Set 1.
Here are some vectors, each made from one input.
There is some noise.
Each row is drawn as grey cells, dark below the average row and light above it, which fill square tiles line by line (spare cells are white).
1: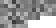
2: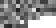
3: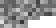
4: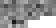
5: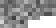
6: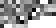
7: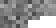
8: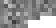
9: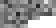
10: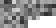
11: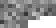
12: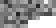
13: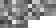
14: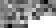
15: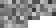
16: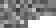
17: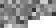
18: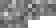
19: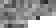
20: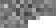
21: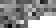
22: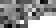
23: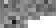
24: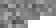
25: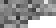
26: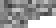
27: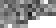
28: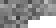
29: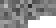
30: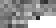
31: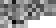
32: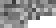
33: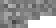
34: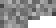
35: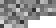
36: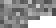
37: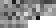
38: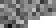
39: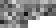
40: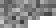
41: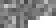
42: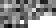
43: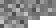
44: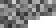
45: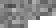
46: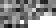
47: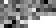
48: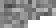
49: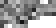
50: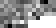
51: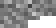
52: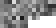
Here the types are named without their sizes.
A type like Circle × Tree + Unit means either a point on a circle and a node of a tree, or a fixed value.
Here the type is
Bool × Circle.
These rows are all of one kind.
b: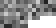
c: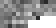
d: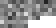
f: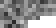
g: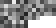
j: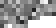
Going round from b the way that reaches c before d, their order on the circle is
b, j, g, f, c, d.
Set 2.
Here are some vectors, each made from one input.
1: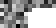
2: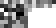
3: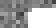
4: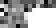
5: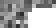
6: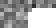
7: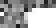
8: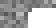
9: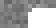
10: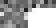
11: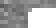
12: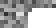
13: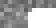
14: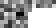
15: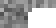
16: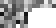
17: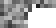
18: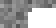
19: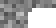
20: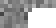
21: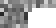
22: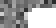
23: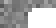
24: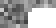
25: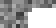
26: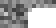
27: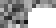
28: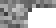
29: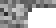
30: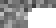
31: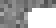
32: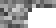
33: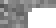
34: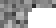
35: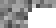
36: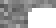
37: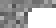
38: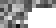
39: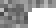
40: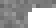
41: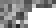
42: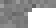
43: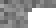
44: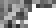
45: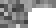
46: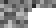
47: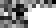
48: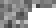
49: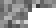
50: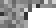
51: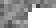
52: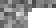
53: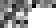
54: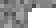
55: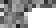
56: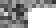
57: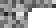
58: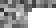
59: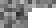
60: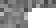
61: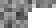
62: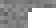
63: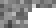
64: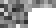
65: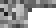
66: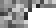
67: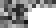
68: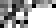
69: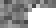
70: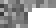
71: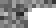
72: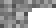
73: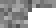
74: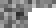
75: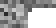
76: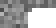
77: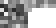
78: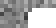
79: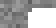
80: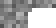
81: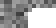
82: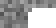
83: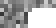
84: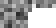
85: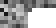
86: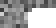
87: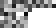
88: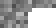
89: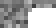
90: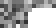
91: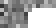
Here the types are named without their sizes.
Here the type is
Bool × Line.
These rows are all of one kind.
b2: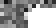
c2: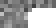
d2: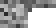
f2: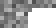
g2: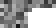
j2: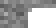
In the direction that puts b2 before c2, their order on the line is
b2, g2, f2, d2, c2, j2.
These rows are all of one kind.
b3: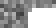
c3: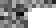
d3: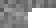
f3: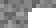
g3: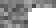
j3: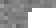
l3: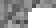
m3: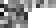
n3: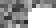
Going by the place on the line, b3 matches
f3, j3 and l3.
